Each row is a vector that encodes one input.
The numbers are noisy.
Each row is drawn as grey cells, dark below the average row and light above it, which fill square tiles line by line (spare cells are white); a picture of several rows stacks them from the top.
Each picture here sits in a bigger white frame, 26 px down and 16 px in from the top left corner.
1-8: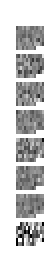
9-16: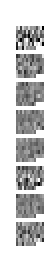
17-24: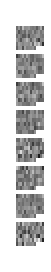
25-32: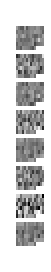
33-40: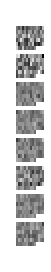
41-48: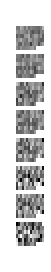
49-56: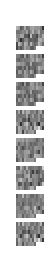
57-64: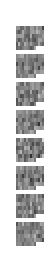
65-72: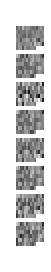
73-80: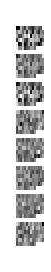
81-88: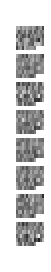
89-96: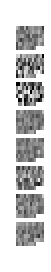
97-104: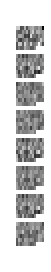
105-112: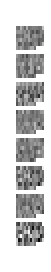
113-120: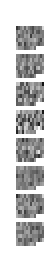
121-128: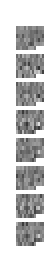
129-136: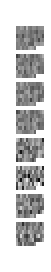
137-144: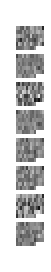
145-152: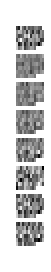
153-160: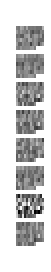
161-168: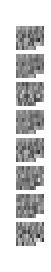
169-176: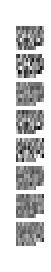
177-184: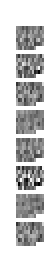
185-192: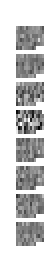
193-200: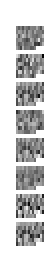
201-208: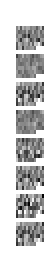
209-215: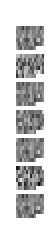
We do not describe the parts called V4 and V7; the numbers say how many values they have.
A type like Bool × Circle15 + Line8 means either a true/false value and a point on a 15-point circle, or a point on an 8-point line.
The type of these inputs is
Bool × (Circle8 + Unit) + V4 × V7.
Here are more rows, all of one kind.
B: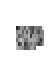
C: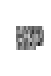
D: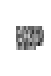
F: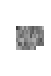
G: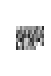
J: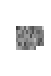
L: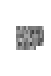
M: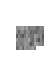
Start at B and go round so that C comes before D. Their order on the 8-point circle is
B, L, F, M, C, G, D, J.
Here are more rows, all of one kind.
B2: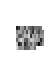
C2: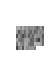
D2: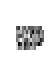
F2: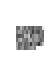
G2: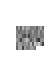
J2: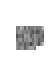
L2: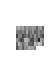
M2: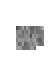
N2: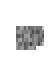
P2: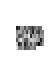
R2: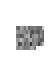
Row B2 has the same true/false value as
G2, M2 and P2.
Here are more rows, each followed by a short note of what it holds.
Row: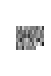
a point on an 8-point circle and a true/false value
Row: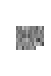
a point on an 8-point circle and a true/false value
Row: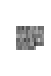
a value of V4 and a value of V7
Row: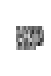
a point on an 8-point circle and a true/false value
